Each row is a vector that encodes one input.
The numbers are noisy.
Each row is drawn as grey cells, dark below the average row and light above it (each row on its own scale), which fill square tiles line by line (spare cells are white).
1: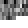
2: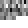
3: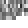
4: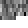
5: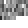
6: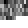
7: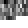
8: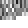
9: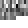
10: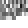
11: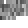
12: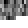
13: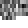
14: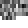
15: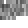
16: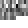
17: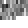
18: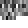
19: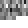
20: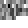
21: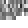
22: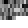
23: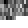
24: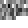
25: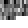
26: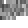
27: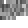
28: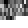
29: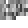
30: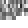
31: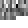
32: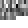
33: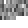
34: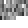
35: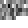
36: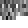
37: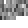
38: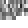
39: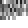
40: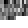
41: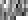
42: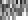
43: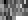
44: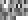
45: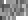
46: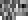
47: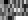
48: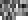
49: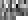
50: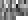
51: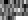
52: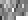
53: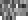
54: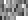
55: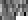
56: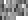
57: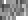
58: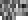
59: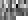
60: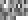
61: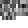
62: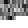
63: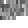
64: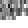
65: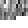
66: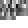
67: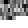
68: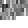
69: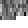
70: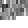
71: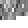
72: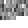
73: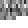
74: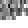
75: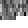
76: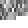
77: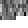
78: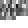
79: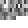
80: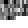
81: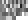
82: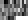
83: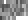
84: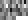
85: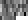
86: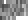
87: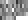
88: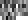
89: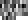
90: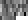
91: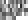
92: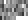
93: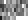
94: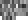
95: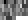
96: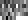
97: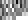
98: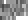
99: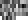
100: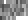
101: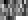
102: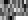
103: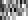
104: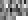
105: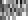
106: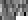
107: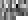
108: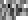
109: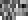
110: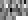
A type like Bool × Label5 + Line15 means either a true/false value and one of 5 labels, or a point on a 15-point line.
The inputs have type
Bool × Bool × Bool × Line4 + List2(Line5).
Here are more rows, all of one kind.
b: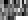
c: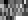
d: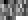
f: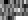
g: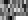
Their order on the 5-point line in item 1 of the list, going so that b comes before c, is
g, f, b, d, c.
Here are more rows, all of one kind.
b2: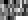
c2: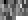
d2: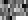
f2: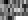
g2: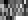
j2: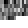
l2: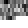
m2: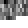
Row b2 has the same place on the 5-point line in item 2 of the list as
f2 and g2.
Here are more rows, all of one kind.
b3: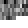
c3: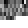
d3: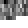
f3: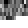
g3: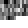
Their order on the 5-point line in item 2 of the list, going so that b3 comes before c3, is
b3, d3, g3, c3, f3.
